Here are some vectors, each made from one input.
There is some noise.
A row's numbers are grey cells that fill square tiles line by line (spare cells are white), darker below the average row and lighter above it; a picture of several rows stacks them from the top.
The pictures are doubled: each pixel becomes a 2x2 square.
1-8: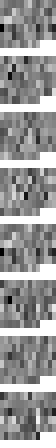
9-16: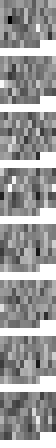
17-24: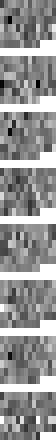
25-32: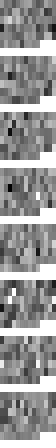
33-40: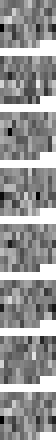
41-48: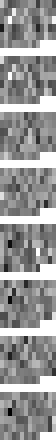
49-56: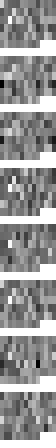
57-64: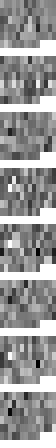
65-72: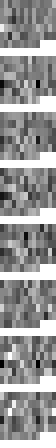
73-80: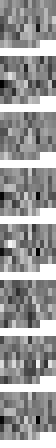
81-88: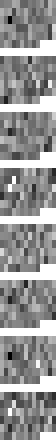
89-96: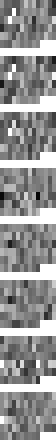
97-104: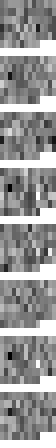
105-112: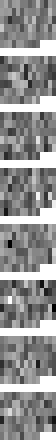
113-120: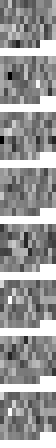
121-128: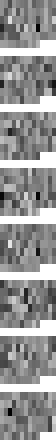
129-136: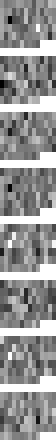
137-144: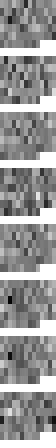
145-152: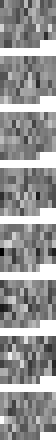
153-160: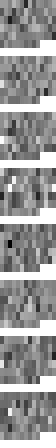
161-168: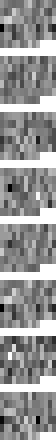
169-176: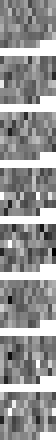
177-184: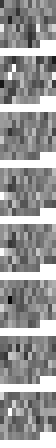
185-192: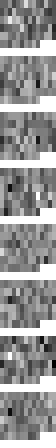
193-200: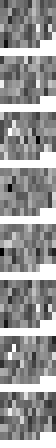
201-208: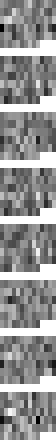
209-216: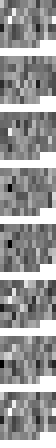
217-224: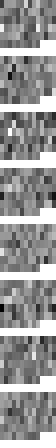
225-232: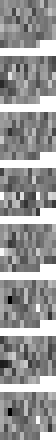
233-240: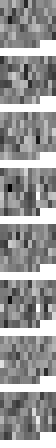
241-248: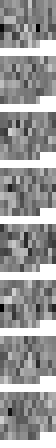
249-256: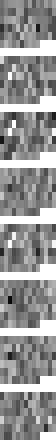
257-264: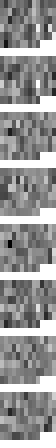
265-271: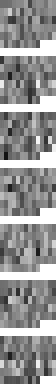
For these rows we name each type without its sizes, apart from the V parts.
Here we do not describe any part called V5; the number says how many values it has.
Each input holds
a value of V5, together with either a label, or three true/false values.
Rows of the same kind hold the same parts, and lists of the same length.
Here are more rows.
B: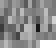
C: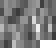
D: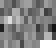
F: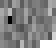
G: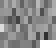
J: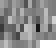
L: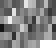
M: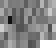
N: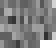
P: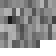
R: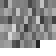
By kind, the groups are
B, D, J, L
C, F, G, M, N, P, R

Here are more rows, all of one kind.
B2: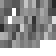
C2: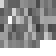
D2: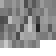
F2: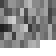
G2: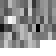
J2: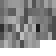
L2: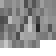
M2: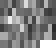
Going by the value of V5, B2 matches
F2 and M2.
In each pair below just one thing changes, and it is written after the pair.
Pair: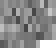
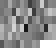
the value of V5
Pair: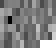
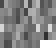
the label
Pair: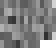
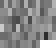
the label
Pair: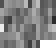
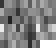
the label
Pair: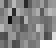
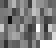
the value of V5
